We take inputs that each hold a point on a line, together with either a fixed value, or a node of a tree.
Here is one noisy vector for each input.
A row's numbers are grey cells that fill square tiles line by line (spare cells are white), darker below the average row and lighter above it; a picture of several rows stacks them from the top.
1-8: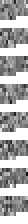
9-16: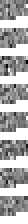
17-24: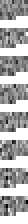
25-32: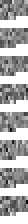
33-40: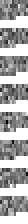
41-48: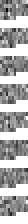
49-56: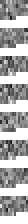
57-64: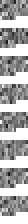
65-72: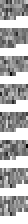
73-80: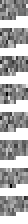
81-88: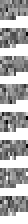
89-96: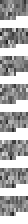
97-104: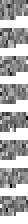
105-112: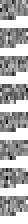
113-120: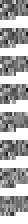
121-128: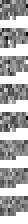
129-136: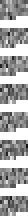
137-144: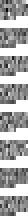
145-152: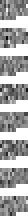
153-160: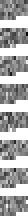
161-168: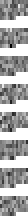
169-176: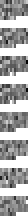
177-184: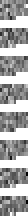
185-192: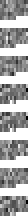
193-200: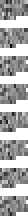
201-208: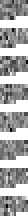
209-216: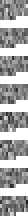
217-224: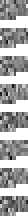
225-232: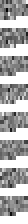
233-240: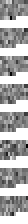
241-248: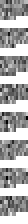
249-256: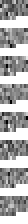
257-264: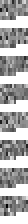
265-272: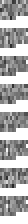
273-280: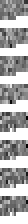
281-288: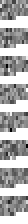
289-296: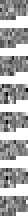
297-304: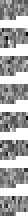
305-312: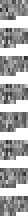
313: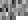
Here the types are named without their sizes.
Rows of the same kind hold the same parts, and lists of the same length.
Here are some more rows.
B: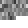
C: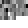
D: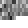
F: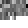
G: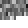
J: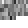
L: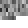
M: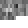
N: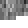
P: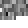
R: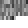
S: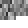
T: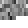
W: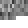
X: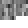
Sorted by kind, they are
B, D, J, L, M, N, R, T, W, X
C, F, G, P, S

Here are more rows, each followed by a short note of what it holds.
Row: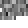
a point on a line
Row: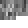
a point on a line and a node of a tree
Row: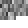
a point on a line
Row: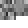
a point on a line
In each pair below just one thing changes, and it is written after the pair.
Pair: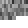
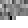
the place on the line
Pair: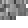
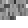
the node of the tree
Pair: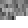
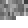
the place on the line
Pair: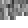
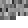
the place on the line
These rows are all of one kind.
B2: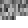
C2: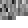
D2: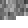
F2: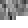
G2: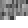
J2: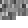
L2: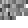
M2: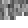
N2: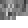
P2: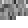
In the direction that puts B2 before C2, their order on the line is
B2, C2, J2, P2, L2, M2, G2, N2, D2, F2.
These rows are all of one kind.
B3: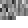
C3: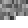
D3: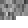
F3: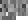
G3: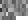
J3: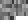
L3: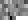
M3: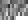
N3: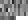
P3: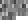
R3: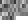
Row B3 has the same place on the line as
F3 and G3.
